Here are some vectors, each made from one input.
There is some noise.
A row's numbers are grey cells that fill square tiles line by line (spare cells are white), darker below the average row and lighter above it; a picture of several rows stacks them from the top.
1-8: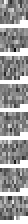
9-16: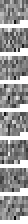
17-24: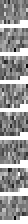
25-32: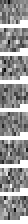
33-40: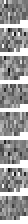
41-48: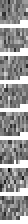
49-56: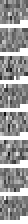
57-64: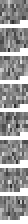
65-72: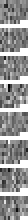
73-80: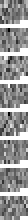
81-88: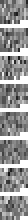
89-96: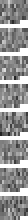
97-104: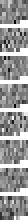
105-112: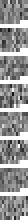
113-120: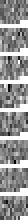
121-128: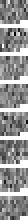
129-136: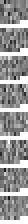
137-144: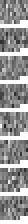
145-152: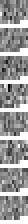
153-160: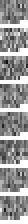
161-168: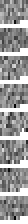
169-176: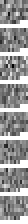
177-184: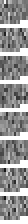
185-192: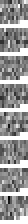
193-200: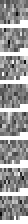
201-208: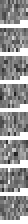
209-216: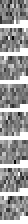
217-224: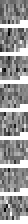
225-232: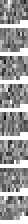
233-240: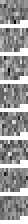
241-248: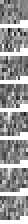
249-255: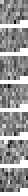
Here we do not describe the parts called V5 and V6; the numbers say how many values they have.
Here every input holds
either a node of an 11-node tree and a value of V6, or five true/false values and a value of V5.
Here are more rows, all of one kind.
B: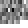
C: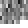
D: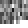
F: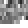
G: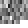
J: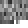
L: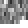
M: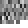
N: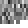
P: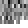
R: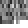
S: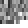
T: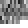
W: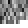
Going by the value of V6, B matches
C, G and T.
